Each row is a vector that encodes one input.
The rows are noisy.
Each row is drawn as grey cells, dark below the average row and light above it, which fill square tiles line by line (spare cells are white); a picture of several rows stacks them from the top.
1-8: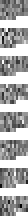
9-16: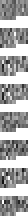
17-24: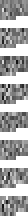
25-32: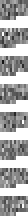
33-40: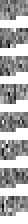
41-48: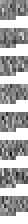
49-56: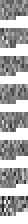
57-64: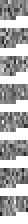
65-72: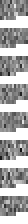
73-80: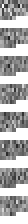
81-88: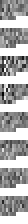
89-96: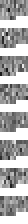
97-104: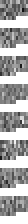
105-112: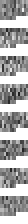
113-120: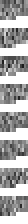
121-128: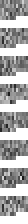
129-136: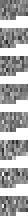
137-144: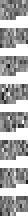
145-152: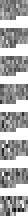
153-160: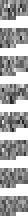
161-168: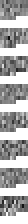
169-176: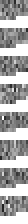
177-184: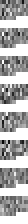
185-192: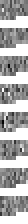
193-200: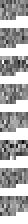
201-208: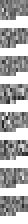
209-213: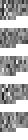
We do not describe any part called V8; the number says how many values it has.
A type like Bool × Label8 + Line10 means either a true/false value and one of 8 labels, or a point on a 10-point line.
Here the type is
Bool × Circle6 + (Circle10 + Unit) × V8.
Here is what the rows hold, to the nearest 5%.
About 30% of them hold a point on a 6-point circle and a true/false value. The rest hold a value of V8, together with either a point on a 10-point circle, or a fixed value.
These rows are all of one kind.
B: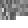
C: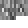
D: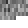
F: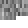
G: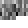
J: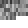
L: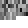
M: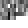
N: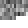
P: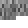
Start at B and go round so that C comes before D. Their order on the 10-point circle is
B, P, L, M, C, N, G, F, J, D.
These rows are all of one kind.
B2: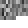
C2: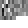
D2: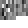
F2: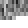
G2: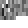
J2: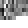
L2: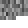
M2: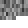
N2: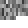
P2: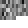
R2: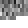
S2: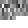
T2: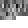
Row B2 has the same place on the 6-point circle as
N2 and P2.
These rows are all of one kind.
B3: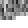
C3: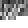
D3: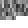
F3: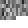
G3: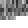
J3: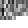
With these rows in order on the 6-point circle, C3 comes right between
D3 and F3.
